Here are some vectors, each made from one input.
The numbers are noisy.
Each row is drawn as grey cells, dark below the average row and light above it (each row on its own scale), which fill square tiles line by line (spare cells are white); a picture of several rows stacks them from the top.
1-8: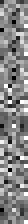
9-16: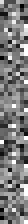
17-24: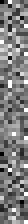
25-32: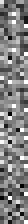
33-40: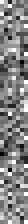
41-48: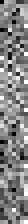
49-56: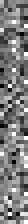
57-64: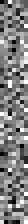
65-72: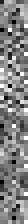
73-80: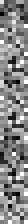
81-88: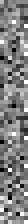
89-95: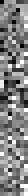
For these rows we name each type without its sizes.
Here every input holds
a list of points on a line.
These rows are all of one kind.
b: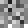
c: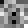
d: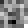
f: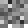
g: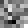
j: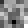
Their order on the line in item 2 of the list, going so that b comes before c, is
f, b, j, d, c, g.
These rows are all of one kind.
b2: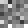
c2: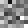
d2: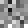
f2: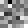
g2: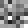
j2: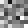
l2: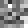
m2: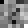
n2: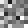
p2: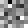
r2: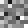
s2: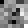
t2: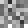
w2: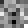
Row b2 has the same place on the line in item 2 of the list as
m2, s2 and t2.
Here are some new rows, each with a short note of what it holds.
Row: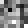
a list of one item
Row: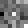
a list of one item
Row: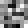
the empty list
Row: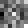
a list of one item
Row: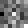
a list of one item
